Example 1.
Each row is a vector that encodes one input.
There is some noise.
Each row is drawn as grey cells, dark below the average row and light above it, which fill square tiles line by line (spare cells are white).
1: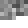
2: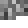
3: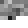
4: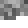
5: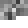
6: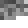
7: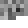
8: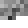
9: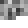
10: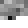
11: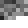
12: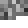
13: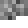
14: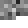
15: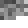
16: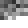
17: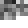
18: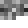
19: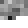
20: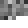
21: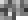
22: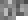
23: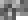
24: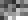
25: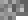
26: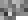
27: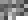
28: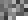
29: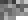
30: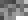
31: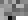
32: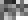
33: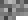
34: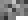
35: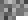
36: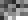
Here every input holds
a point on a 5-point line, together with either a fixed value, or three true/false values.
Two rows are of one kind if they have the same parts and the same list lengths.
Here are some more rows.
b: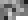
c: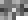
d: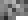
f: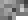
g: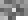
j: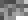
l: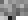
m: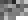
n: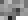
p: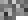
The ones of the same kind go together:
b, c, d, f, g, l, n, p
j, m

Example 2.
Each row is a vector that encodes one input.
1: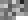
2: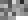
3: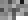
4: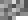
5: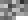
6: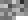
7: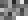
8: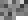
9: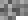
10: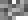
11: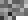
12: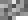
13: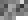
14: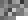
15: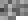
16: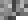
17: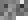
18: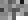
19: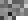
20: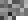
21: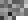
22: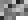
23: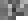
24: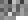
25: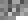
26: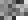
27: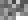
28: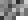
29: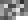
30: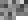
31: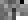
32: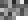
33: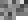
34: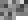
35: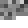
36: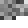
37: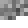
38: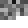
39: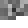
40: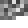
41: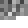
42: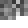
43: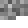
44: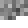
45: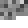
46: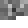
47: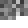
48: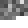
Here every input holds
a point on a 4-point line, together with either a fixed value, or three true/false values.
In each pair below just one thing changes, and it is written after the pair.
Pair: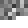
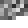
the place on the 4-point line
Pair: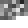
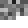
the place on the 4-point line
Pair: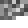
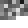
one of the three true/false values
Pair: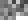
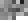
the place on the 4-point line
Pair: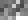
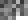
one of the three true/false values
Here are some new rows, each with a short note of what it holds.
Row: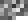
a point on a 4-point line and three true/false values
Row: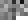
a point on a 4-point line and three true/false values
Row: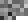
a point on a 4-point line
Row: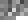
a point on a 4-point line and three true/false values
